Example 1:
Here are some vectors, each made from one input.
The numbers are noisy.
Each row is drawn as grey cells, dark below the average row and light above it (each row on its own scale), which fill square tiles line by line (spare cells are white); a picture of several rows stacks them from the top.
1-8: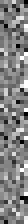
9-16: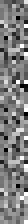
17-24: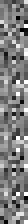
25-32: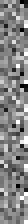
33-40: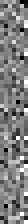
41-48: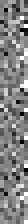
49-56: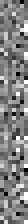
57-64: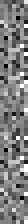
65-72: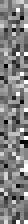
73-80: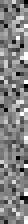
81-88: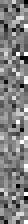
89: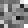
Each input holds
a point on a 9-point line.
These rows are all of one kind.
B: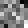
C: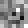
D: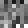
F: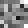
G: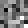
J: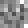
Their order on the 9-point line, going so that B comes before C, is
G, B, D, F, J, C.
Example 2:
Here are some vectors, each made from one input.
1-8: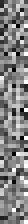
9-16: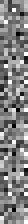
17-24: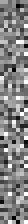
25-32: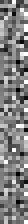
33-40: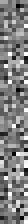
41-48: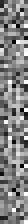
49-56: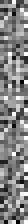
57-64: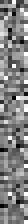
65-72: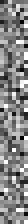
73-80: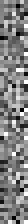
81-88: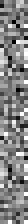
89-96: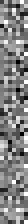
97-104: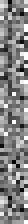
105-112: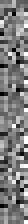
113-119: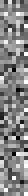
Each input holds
a point on a 19-point circle.
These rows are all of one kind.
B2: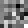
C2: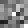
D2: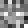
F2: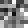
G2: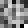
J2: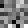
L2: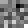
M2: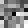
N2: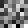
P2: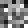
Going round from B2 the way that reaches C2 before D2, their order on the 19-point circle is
B2, C2, N2, J2, P2, G2, D2, M2, F2, L2.
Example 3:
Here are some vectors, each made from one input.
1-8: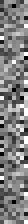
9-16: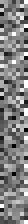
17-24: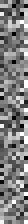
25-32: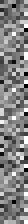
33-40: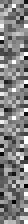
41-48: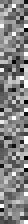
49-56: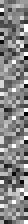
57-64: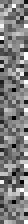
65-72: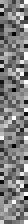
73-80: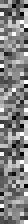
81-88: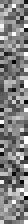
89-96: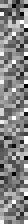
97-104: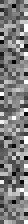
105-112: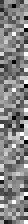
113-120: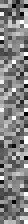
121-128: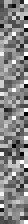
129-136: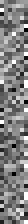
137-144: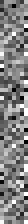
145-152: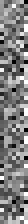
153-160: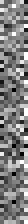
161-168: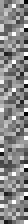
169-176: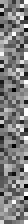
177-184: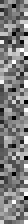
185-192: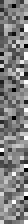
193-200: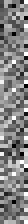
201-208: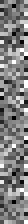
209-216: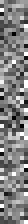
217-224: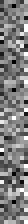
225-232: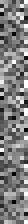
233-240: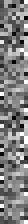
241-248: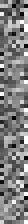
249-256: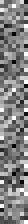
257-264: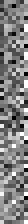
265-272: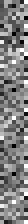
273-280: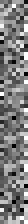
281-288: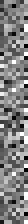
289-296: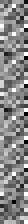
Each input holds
a point on a 9-point line.
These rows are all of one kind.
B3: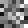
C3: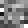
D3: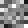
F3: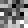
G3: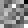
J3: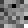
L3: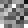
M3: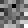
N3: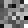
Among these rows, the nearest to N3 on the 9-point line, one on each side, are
B3 and J3.
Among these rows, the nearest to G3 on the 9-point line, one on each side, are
D3 and L3.
